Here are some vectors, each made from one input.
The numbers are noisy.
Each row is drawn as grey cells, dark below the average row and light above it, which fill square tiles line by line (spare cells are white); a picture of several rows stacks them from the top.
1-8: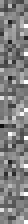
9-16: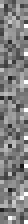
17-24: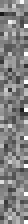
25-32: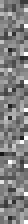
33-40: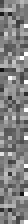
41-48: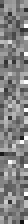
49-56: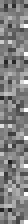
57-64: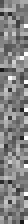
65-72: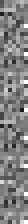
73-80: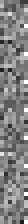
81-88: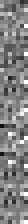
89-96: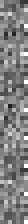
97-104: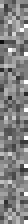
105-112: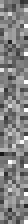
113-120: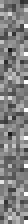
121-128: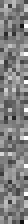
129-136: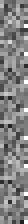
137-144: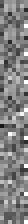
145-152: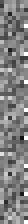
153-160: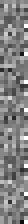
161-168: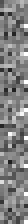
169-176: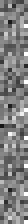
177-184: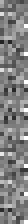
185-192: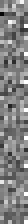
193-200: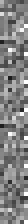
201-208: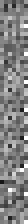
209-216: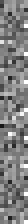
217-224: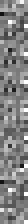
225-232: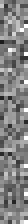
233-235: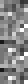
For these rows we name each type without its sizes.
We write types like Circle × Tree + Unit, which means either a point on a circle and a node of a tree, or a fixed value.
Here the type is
Bool × Line.
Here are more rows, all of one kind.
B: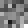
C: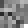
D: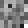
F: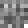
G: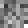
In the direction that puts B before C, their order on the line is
D, F, B, C, G.
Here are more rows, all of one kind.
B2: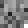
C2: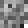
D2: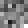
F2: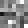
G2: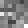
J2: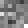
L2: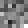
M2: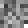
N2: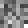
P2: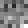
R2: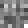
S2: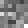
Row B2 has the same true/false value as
C2, F2 and R2.
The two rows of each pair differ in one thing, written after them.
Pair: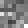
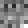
the place on the line
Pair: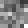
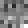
the place on the line
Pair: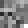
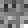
the true/false value
